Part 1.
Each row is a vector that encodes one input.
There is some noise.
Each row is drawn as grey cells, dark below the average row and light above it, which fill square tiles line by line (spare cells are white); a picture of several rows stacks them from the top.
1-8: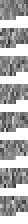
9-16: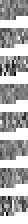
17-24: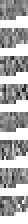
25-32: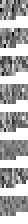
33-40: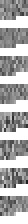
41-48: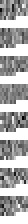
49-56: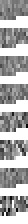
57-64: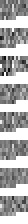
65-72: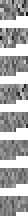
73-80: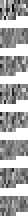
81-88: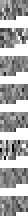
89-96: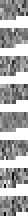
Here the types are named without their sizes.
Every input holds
a node of a tree, together with either a label, or four true/false values.
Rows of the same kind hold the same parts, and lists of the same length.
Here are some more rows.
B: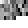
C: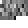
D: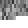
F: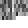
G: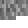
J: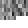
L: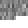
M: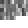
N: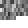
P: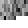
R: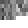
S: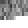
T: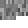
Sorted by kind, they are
B, C, F, P
D, G, J, L, M, N, R, S, T

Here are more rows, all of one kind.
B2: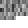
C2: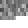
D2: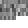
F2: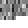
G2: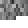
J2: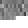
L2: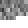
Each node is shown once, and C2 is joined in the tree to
D2 and F2.
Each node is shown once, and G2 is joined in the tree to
F2 and L2.
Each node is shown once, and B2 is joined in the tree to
F2 and J2.
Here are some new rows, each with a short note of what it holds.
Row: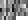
a node of a tree and four true/false values
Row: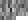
a label and a node of a tree
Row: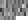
a node of a tree and four true/false values
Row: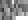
a label and a node of a tree
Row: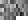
a node of a tree and four true/false values
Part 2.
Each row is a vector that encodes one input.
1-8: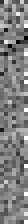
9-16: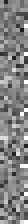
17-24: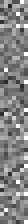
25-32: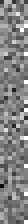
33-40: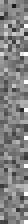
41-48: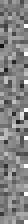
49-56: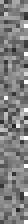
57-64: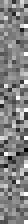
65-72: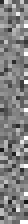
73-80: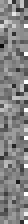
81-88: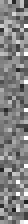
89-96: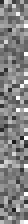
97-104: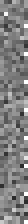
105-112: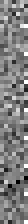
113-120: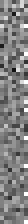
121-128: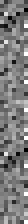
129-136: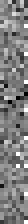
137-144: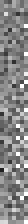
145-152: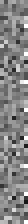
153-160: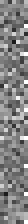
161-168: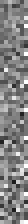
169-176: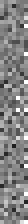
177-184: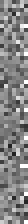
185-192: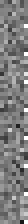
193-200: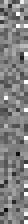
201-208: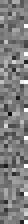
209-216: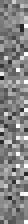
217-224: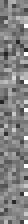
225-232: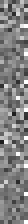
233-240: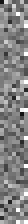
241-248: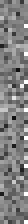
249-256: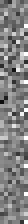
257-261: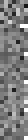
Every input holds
either a point on a 7-point line, or a list of up to two points on a 9-point line.
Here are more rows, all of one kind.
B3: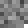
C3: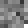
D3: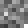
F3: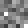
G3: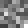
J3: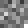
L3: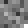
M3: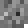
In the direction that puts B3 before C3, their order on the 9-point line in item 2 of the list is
G3, J3, D3, F3, B3, C3, L3, M3.
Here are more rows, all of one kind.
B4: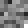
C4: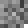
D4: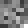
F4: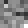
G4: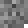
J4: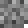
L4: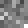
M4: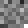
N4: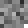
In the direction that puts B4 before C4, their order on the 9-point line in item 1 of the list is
B4, F4, D4, L4, J4, N4, M4, C4, G4.
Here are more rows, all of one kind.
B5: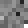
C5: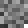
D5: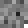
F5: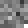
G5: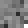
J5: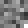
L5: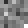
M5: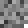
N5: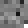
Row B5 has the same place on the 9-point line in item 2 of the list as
D5, G5 and L5.
